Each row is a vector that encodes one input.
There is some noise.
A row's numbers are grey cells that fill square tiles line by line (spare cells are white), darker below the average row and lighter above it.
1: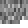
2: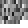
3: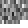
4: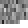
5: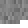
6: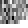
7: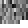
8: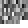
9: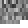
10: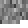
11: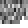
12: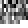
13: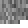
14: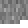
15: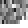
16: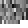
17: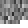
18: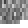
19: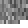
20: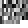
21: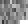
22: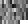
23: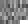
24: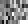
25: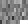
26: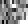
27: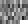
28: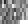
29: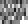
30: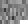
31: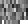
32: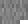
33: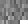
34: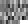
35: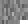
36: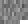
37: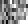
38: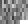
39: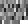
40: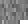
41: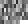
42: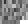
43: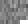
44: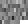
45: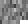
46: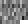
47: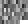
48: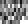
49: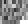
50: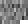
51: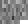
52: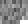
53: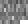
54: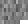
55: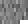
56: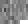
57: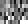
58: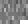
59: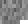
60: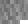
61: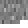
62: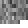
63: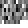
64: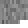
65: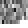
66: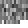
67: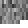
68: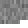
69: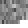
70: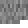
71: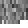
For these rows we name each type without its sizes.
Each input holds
a true/false value, together with either a fixed value, or a node of a tree.
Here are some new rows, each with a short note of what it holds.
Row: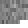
a node of a tree and a true/false value
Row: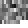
a true/false value
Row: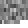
a true/false value
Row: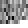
a true/false value
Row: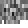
a true/false value
